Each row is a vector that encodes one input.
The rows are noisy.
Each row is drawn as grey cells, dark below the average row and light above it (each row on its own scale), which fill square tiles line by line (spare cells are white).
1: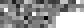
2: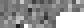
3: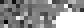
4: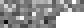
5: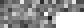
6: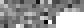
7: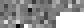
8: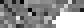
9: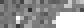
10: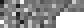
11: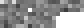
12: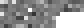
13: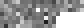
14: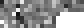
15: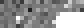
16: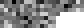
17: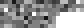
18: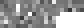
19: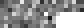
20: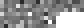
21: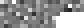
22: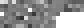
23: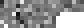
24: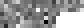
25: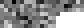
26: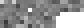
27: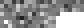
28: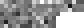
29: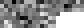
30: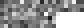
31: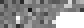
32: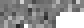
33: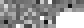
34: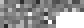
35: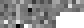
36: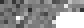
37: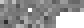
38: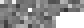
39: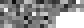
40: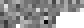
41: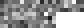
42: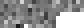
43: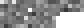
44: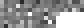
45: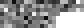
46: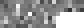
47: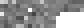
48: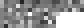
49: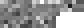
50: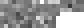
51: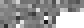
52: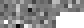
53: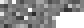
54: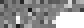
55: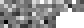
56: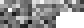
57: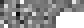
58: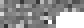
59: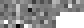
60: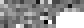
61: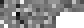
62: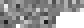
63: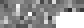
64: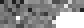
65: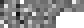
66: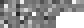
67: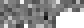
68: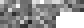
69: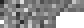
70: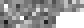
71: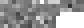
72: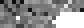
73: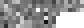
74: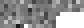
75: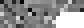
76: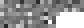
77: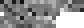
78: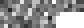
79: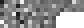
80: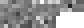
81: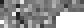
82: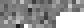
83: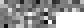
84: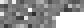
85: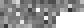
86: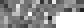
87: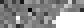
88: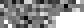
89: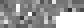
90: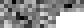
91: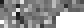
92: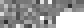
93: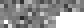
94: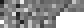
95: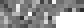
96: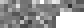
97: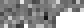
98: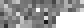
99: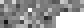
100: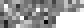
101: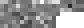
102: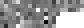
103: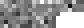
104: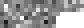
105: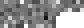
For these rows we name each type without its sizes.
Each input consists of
a label.
